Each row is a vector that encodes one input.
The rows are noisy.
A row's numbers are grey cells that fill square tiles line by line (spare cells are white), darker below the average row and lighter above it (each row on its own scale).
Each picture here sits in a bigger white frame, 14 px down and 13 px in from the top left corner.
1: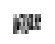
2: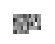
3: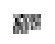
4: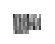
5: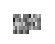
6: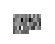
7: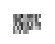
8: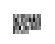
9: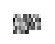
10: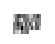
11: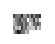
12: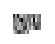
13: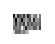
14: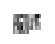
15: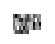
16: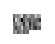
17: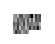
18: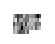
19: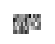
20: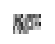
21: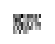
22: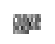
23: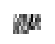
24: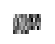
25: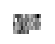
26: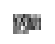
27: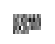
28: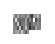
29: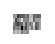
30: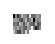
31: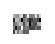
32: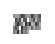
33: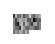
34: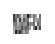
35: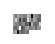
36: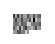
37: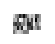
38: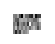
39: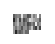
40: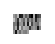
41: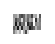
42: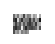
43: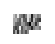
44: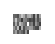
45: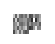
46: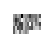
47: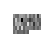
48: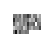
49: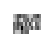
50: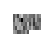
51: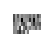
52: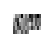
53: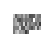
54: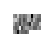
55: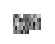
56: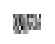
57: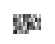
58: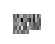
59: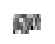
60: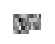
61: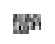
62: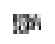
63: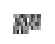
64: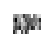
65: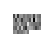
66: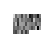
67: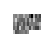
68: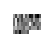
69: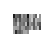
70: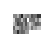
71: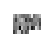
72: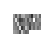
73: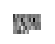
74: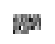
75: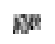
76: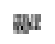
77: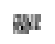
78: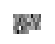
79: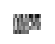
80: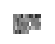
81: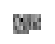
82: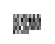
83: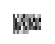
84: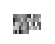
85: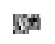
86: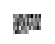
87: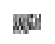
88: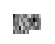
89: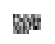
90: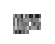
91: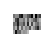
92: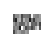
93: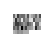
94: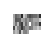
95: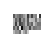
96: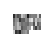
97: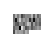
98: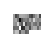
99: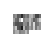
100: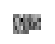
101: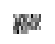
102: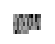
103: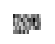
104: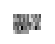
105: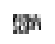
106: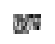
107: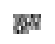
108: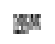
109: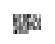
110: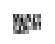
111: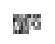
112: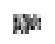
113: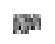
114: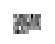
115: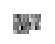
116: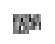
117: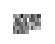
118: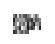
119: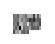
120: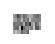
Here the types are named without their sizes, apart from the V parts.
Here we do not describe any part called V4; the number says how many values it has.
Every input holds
a point on a circle, together with either a point on a line, or a value of V4.
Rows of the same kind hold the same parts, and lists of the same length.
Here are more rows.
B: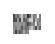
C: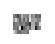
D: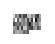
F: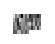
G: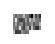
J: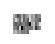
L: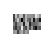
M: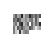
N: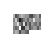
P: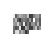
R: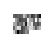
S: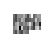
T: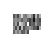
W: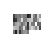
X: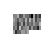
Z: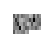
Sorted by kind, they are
B, L, S, T, W, Z
C, D, F, G, J, M, N, P, R, X

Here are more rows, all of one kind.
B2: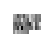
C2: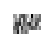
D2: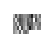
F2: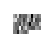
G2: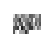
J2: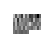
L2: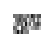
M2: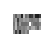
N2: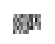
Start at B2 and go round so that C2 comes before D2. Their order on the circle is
B2, C2, F2, D2, N2, M2, J2, L2, G2.
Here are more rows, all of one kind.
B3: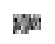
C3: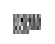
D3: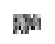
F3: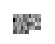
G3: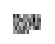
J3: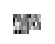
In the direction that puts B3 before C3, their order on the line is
F3, J3, D3, B3, C3, G3.
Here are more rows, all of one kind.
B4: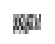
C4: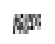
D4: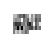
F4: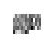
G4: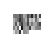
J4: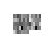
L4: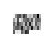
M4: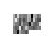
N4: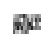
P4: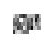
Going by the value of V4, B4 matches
C4, F4 and G4.
